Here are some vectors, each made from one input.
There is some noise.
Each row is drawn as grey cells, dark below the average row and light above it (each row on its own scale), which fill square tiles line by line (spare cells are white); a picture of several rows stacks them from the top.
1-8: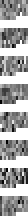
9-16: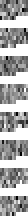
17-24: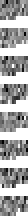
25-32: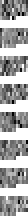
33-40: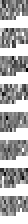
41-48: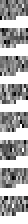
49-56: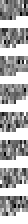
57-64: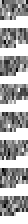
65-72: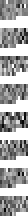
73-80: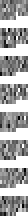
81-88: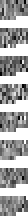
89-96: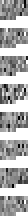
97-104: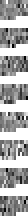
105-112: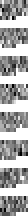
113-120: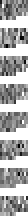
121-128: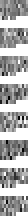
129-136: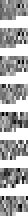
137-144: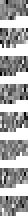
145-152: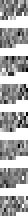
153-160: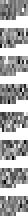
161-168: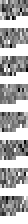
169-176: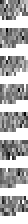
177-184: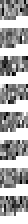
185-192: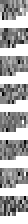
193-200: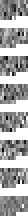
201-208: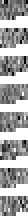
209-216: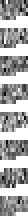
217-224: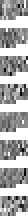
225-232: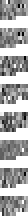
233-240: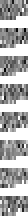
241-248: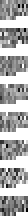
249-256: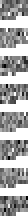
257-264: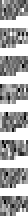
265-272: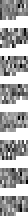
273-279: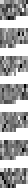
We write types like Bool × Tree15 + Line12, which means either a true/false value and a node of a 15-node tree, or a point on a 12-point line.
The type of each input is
(Circle19 + Unit) × Label7 × Label7.
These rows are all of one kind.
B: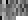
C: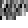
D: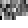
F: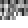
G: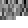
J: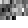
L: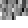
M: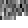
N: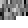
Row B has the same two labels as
C, D and M.
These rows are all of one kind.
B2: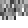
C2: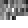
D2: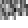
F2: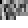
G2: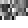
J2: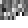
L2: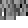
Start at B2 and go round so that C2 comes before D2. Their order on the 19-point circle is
B2, F2, G2, J2, C2, L2, D2.
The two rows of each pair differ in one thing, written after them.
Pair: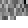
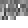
the place on the 19-point circle
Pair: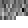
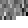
the place on the 19-point circle
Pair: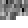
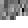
one of the two labels
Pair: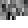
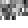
one of the two labels
